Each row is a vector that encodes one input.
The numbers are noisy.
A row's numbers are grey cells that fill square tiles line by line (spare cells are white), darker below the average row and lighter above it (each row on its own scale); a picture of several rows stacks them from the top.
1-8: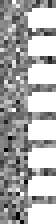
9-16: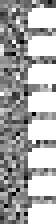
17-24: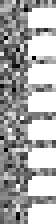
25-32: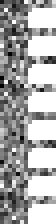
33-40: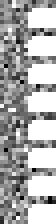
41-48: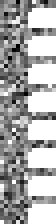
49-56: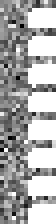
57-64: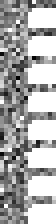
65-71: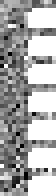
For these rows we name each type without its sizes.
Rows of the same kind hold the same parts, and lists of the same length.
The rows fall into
2 kinds.
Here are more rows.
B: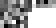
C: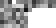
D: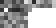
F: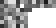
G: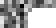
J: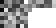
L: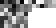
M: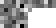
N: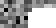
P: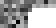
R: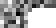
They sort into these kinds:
B, C, F, G, M, N, P, R
D, J, L

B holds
three true/false values.
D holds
a fixed value.
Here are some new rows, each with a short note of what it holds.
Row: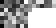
a fixed value
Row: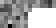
three true/false values
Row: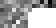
three true/false values
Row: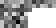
three true/false values
